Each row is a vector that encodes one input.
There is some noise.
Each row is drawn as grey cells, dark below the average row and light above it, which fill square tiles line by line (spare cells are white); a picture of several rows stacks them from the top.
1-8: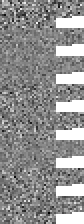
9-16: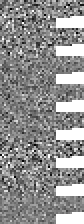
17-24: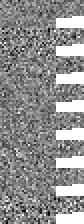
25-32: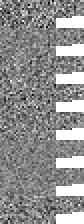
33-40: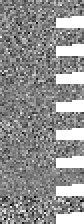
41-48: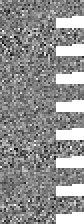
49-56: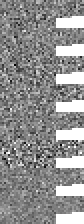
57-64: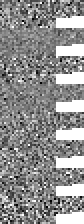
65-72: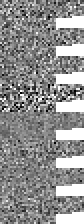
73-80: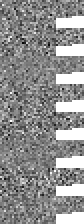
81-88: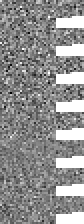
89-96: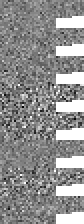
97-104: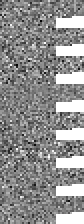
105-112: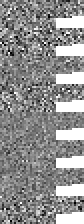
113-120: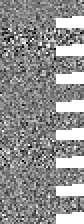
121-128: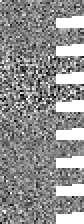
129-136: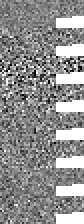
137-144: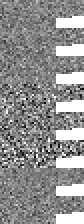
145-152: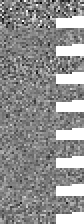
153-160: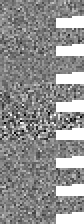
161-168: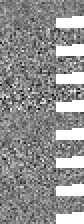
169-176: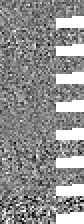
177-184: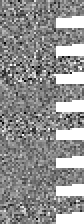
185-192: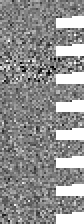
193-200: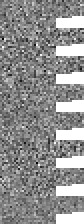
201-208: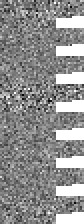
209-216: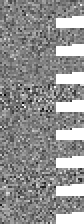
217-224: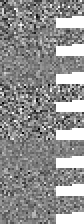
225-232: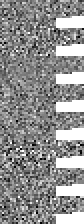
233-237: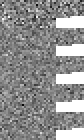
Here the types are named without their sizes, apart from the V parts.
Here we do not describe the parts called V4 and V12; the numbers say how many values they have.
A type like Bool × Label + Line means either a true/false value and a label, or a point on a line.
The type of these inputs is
(Bool × V4 + V12) × Label.
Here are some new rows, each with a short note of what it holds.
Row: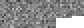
a label and a value of V12
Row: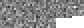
a label, a true/false value and a value of V4
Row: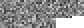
a label and a value of V12
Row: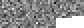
a label and a value of V12
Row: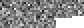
a label, a true/false value and a value of V4
